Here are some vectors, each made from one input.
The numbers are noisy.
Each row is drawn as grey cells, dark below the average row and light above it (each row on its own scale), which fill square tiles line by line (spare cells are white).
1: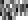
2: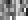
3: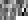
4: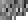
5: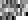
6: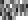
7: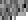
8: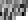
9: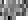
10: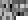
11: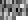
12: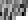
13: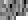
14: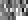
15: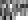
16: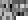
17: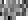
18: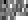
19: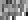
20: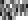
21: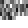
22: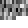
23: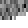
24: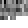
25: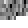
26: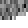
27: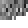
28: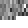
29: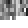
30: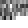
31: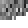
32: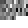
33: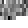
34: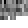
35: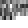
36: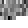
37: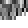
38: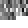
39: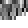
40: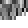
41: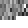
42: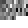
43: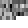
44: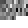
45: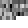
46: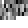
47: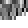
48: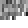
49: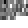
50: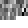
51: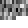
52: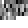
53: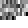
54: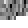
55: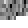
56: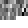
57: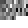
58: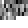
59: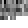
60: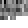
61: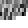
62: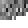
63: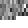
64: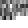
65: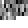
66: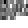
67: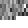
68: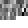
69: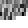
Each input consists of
either a point on a 4-point line, or four true/false values.
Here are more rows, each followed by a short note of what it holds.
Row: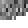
four true/false values
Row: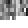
a point on a 4-point line
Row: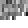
a point on a 4-point line
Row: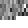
four true/false values
